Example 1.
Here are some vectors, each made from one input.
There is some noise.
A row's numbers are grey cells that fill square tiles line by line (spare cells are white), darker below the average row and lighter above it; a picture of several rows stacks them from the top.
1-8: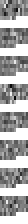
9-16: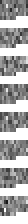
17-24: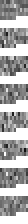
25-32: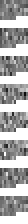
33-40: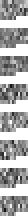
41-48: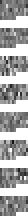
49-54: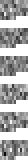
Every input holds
either a point on a 3-point line and a point on a 6-point line, or a node of an 8-node tree.
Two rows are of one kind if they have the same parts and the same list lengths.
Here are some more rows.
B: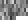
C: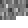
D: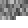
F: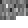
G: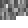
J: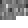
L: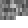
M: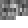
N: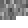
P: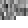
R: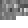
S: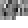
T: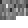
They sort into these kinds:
B, C, D, F, G, J, L, M, N, R, T
P, S

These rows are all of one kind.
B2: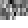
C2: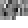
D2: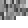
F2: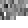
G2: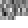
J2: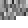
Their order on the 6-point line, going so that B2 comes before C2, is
B2, F2, C2, D2, J2, G2.
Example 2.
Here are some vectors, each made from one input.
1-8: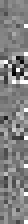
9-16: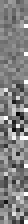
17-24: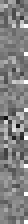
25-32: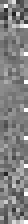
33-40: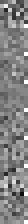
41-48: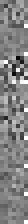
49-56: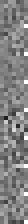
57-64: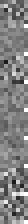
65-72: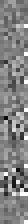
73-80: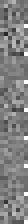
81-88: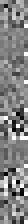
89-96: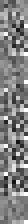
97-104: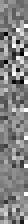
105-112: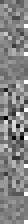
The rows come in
4 kinds.
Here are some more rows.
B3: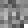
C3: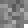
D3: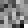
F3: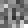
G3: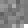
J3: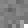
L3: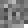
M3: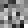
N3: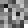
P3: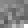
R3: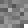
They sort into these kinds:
B3, C3, M3
D3, R3
F3, G3, J3, N3, P3
L3

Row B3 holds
a point on a 9-point circle.
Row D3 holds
a fixed value.
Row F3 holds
a point on a 9-point circle and three true/false values.
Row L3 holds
three true/false values.
